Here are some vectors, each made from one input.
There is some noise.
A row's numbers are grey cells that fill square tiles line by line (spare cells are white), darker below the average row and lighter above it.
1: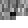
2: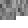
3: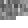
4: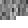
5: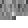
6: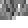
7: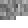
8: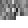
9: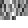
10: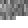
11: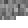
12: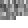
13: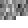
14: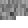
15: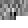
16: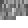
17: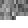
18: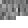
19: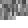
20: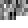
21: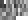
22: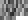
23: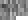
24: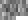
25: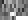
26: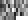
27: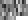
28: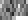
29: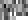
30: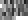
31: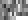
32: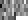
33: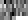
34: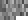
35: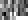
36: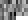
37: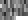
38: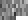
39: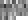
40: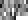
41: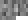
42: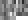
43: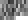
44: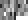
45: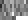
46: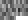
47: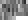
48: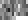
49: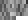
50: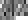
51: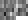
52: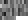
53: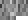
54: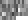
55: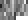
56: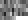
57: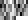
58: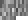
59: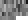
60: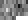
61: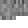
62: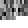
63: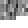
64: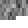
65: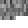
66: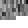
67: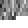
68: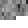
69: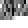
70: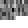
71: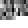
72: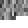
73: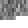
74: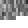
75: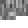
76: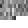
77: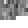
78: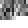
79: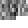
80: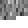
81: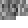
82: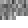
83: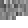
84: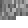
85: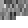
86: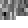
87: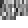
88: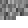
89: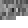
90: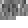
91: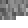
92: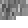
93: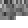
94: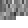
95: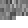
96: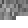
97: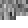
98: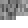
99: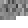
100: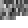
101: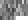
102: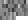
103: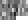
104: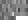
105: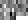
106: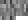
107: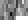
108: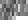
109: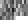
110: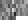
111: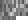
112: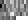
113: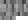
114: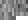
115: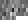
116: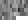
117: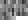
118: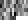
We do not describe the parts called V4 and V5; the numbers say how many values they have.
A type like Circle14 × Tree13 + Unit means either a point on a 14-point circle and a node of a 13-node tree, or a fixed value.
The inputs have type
(Bool × Bool × Bool + V5) × (Line6 + V4).
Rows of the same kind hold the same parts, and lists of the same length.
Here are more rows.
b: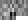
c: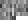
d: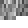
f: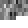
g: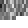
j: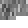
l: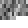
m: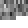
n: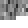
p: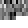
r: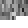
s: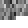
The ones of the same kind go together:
b, d, p, s
c, f, g, m, r
j, l
n

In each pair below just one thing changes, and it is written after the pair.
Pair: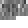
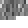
the value of V5
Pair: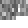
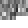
the value of V5
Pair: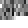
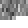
the value of V5
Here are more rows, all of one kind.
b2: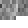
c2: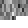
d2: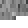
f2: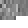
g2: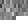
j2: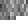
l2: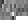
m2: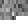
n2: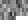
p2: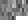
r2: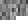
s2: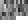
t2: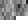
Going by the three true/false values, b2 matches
f2, g2 and n2.
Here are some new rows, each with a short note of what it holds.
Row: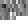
a value of V4 and a value of V5
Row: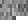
three true/false values and a value of V4
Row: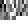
three true/false values and a value of V4
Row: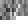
a value of V4 and a value of V5
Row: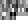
a point on a 6-point line and a value of V5
